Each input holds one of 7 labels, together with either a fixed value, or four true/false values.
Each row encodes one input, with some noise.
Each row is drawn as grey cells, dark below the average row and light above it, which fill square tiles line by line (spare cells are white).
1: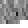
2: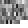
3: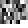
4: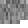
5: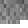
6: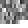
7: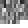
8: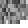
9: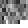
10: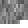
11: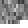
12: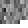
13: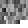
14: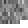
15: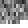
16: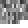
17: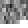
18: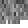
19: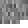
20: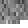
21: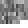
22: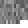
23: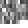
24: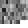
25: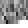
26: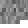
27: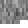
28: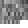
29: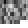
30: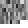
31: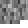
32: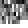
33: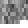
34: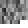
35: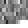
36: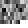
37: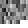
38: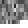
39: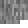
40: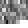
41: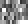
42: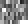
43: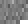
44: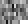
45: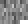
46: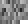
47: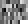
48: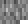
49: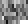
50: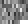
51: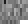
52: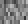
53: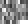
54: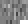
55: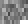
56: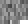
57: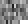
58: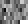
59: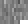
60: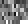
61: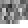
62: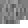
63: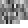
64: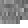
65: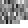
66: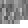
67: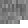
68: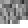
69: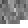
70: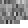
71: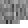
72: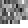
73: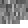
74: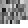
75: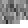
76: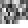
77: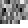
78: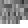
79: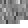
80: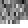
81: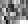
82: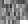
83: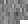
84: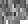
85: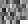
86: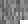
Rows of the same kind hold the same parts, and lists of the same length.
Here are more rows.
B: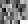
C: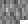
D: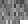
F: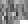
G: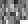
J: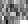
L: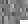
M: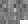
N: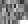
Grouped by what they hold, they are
B, D, F, J, L, M, N
C, G

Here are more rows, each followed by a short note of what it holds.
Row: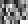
one of 7 labels
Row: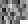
one of 7 labels and four true/false values
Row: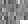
one of 7 labels
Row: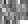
one of 7 labels
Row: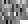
one of 7 labels
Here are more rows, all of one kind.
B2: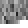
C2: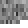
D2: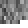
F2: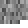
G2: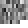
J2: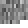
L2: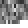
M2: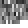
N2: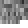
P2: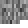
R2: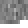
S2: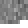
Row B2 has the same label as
L2, P2, R2 and S2.
